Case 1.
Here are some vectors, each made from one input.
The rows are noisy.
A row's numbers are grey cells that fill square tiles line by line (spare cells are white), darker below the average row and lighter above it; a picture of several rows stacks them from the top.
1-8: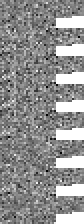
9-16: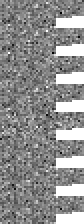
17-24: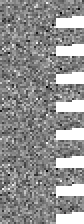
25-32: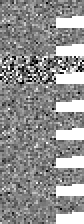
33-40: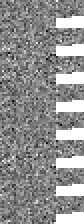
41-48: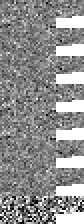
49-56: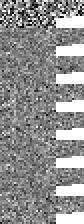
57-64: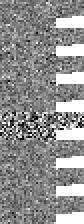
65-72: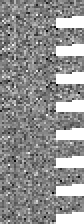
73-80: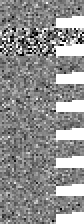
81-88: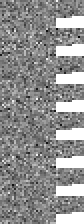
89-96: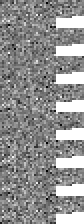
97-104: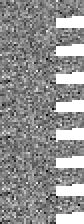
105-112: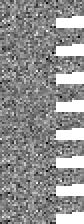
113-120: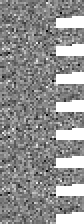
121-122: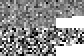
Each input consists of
a list of up to two points on an 8-point line.
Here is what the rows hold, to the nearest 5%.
All of them are lists of up to two points on an 8-point line: about 5% are empty, 40% hold one and 55% two.
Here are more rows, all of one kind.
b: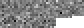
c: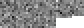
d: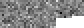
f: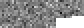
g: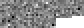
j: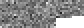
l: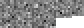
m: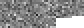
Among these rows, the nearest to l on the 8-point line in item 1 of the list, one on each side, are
b and g.
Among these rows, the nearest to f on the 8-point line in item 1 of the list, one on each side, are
d and j.
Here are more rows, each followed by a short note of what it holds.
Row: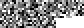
the empty list
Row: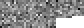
a list of one item
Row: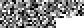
the empty list
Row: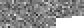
a list of two items
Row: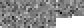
a list of two items
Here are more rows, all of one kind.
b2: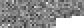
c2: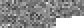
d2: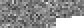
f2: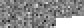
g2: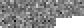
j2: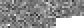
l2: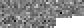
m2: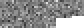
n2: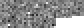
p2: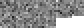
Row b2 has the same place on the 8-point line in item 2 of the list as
c2, j2 and n2.
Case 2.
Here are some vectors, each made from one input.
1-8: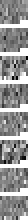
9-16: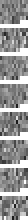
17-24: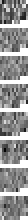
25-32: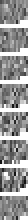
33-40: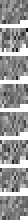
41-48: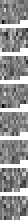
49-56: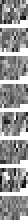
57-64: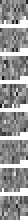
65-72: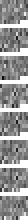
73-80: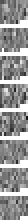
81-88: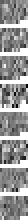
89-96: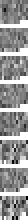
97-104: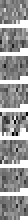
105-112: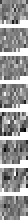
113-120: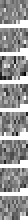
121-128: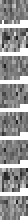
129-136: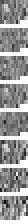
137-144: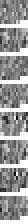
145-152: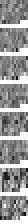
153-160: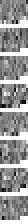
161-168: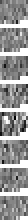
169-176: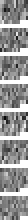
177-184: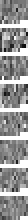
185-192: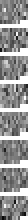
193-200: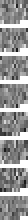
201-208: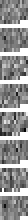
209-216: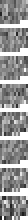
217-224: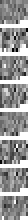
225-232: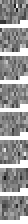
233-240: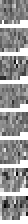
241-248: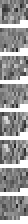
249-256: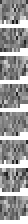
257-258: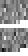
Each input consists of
either a point on a 17-point line, or four true/false values.
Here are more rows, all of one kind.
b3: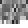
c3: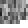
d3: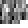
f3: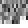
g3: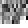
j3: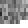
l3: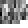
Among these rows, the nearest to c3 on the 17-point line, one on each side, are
b3 and j3.
